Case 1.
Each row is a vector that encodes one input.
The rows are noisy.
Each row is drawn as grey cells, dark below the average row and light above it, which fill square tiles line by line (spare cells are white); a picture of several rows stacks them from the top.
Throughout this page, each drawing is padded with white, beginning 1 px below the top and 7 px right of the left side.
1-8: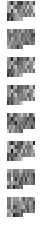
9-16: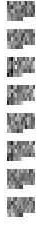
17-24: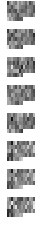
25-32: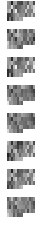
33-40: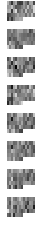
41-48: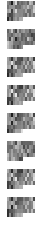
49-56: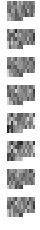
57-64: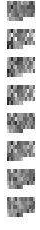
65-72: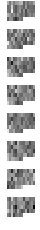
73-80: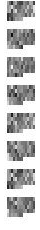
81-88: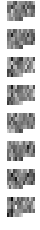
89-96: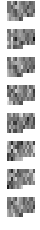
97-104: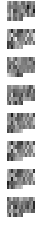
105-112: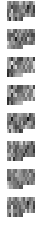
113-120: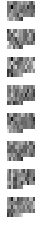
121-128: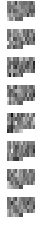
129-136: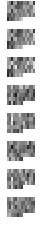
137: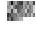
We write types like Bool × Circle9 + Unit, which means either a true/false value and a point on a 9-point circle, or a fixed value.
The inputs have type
Bool × Line9 × Line9 + Line7.
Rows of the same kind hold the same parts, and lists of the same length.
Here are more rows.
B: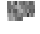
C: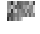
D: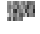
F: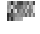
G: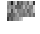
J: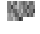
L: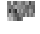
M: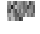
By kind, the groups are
B, D, J, L, M
C, F, G

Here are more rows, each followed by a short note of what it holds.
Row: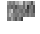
a point on each of two 9-point lines and a true/false value
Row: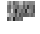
a point on each of two 9-point lines and a true/false value
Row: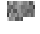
a point on each of two 9-point lines and a true/false value
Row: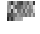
a point on a 7-point line
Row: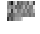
a point on a 7-point line
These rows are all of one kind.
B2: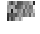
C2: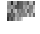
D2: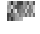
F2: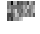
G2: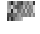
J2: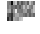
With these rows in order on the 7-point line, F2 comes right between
C2 and J2.
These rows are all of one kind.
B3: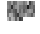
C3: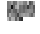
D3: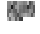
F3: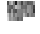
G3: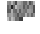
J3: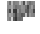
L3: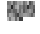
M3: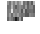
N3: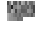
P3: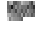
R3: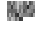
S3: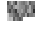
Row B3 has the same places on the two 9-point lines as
C3, D3, L3 and R3.
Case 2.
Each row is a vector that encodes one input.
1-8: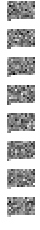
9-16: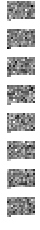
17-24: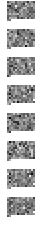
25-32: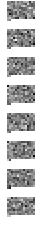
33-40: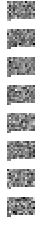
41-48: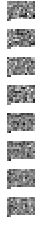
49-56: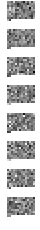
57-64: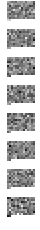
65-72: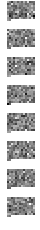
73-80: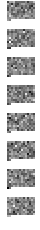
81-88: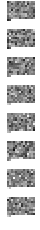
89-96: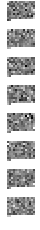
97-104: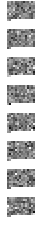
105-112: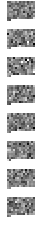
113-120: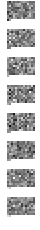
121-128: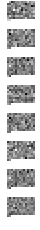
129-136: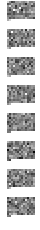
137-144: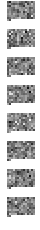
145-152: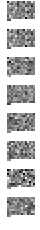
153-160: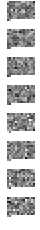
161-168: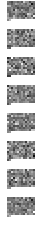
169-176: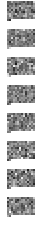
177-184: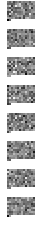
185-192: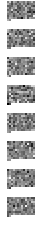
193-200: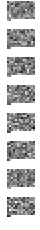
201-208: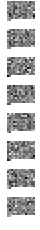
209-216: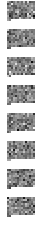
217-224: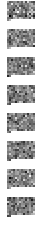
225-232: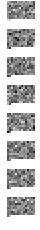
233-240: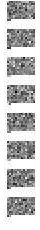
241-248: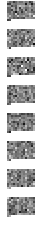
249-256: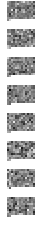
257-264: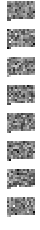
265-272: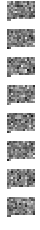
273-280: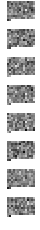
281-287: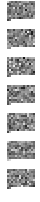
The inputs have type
Bool × Tree16 × Tree16.
